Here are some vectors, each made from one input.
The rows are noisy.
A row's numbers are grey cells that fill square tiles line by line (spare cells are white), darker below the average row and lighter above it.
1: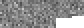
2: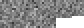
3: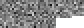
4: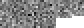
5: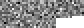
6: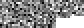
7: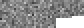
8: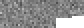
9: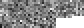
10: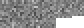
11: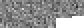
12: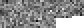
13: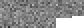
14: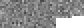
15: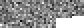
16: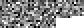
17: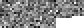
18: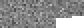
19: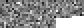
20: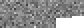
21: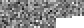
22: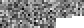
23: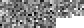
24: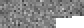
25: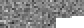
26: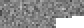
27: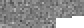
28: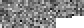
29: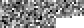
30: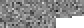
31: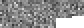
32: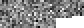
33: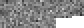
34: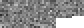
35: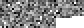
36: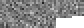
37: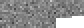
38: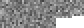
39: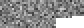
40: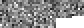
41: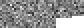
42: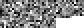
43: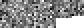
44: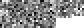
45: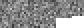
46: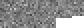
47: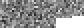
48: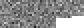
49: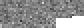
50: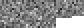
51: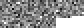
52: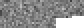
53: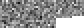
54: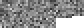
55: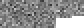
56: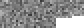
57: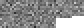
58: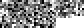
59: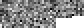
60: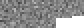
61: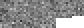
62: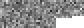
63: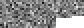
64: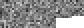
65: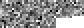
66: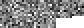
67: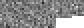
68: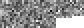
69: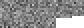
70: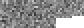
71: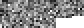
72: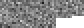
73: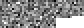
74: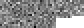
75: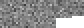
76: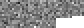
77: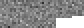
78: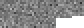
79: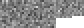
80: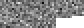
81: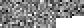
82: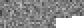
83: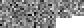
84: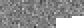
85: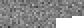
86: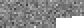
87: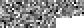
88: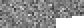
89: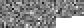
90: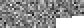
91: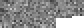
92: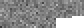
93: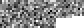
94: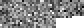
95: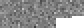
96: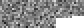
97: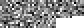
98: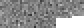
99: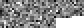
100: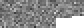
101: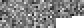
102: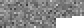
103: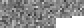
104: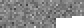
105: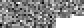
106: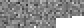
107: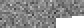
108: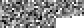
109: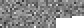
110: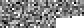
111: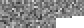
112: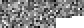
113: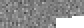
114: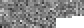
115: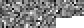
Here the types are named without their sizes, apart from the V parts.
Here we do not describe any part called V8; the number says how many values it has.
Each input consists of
a true/false value, together with either a point on a circle, or a value of V8.
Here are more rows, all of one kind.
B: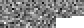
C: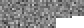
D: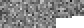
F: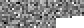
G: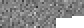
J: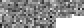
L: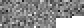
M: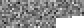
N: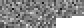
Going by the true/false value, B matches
G, J and N.
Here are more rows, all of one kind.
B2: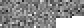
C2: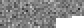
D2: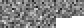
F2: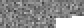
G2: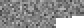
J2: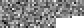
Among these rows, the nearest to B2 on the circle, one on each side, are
D2 and J2.
